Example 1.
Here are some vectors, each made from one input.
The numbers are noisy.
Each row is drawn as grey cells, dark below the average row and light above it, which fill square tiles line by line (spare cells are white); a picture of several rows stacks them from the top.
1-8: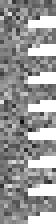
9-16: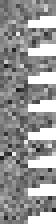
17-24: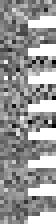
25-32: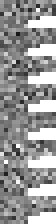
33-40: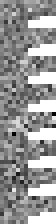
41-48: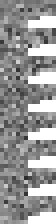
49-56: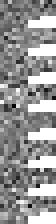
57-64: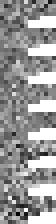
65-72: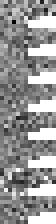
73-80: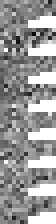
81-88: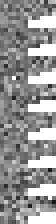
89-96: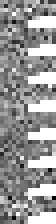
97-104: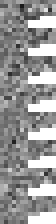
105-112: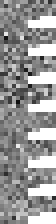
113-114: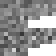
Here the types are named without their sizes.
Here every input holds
a point on each of two circles, together with either a fixed value, or four true/false values.
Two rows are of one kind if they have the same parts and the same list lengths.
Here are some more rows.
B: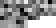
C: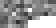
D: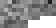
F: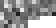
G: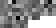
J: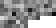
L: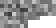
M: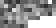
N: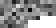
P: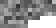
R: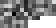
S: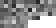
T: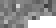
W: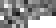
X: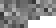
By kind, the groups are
B, C, D, G, L, M, N, P, S, T, X
F, J, R, W

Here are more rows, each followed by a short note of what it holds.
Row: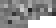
a point on each of two circles
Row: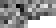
a point on each of two circles and four true/false values
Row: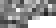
a point on each of two circles
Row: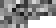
a point on each of two circles
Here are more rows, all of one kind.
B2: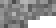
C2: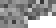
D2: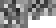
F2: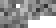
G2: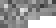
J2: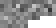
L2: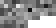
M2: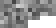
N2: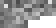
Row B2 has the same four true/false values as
D2 and M2.
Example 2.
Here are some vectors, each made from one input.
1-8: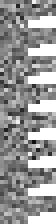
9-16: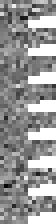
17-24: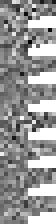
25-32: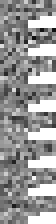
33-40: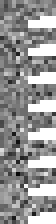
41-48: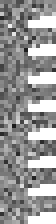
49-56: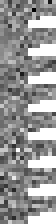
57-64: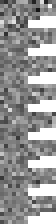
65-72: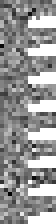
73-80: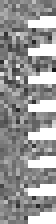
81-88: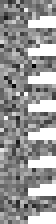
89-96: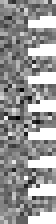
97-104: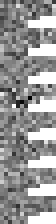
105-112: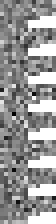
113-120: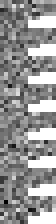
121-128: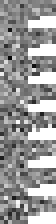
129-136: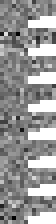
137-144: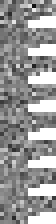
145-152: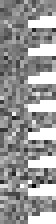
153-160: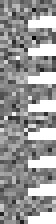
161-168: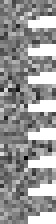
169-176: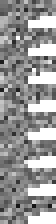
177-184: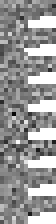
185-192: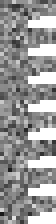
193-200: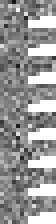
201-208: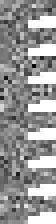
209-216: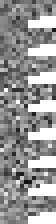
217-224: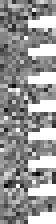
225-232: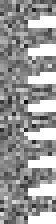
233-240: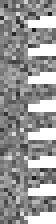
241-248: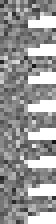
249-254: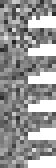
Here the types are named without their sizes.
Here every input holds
either a point on each of two circles, or four true/false values.
